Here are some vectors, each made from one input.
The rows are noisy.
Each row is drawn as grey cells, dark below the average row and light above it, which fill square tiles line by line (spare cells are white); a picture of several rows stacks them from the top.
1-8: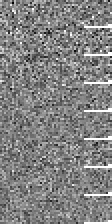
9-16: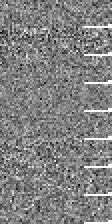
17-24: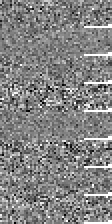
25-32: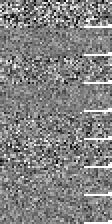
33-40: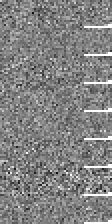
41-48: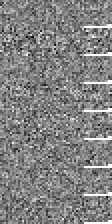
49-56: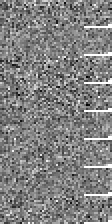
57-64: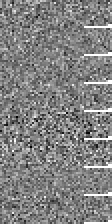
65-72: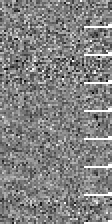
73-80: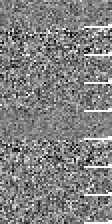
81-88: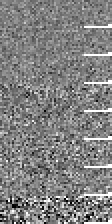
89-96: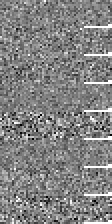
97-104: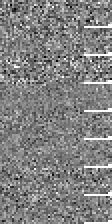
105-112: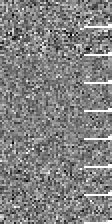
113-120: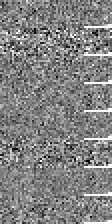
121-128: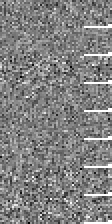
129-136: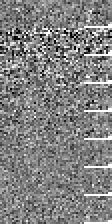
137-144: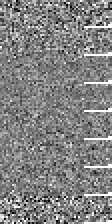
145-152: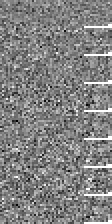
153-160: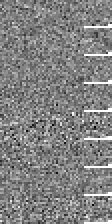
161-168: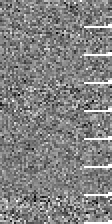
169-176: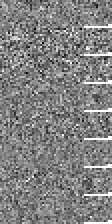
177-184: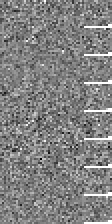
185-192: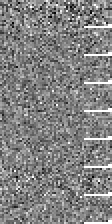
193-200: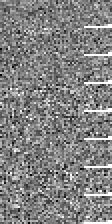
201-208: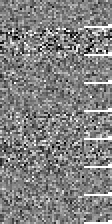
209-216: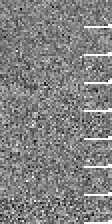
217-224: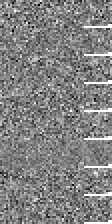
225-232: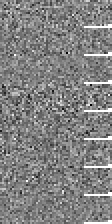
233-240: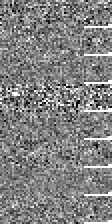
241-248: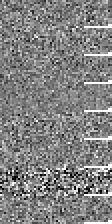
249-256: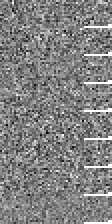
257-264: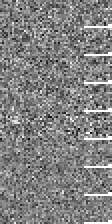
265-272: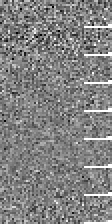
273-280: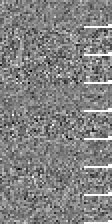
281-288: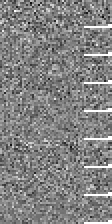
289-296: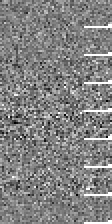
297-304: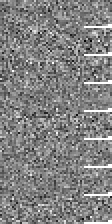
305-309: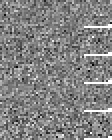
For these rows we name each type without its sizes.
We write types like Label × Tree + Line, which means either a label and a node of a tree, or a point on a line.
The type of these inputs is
(Circle × Circle + Unit) × (Tree + Unit).
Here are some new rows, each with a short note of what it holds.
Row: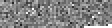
a fixed value
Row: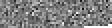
a point on each of two circles
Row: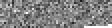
a point on each of two circles
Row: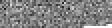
a point on each of two circles and a node of a tree
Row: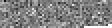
a fixed value
